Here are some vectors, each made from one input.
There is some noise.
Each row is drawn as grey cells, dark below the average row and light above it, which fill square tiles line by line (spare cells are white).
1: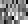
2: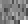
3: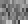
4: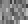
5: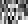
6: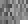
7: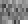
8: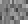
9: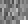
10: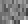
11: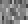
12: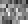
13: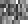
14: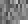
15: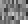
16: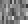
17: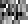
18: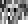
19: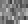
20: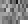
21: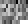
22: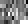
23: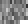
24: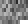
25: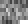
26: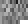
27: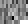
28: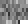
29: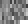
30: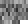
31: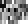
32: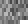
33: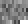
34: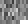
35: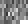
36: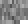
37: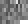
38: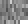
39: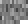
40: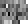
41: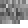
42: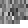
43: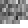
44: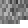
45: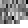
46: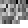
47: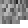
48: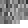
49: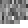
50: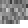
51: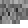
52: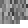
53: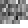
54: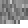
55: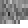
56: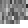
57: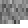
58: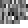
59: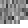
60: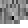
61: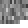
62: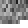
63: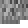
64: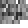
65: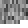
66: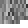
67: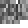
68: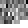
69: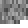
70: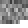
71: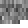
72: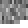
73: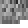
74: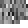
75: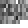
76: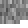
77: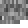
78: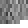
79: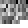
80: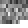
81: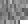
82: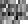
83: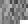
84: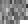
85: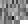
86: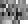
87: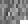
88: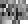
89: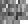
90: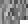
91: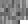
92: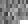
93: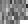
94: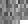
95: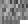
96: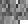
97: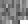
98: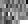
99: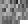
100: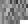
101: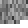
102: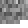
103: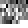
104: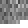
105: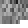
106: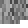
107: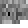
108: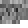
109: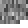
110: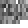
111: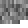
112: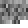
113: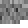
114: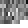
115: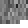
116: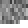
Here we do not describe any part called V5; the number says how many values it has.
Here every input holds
a list of up to two items, each a true/false value and a value of V5.
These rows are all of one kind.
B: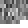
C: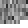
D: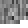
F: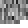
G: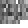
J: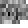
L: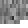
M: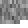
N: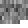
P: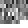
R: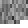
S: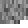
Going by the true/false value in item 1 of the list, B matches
G and P.
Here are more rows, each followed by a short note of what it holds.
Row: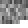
a list of one item
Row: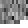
a list of two items
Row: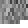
a list of one item
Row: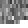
a list of one item
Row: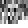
the empty list
